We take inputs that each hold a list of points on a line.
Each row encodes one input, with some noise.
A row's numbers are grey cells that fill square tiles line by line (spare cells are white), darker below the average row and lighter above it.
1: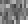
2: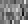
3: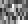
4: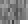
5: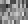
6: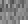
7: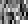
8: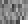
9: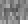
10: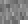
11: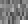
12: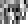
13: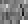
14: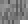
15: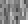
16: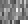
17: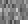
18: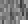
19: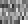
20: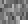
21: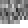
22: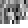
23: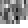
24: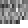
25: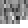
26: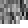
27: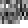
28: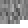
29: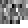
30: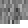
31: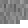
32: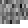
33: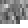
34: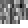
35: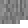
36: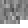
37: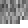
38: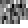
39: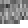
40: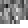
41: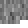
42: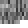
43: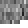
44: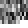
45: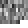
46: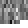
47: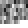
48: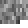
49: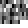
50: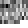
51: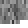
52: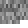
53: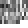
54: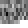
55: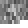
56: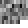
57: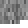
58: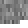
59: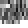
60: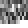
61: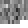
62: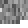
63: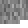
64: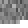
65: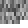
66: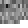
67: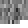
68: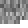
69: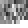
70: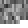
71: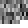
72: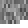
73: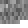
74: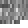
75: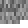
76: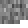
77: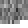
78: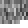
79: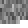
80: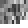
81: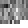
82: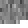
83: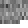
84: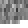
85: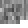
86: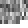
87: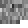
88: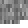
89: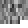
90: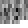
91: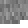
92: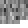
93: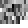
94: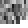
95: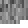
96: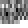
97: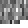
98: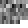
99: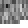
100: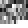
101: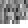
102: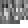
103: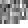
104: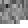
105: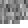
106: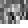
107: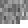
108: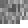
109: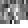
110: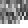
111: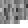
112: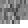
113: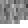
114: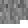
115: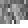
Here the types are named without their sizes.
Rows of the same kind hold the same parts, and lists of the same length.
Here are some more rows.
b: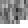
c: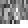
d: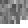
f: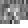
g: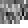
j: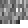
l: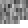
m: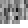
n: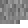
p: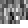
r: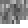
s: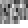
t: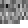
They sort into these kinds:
b, c, d, f, l, m, n, r, s
g, j
p, t

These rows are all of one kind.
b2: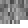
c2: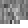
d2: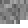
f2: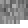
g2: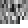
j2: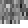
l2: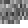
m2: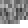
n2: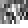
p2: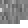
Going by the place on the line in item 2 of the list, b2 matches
l2 and n2.
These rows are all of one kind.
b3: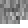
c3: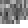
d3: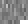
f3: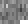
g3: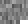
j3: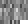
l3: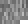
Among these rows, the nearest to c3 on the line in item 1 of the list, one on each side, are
f3 and l3.
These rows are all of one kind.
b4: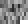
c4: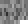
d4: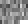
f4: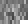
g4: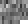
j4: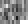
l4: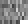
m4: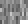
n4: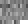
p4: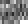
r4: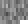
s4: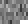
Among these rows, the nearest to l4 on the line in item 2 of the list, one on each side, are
c4 and r4.
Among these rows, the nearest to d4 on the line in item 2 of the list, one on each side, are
g4 and j4.
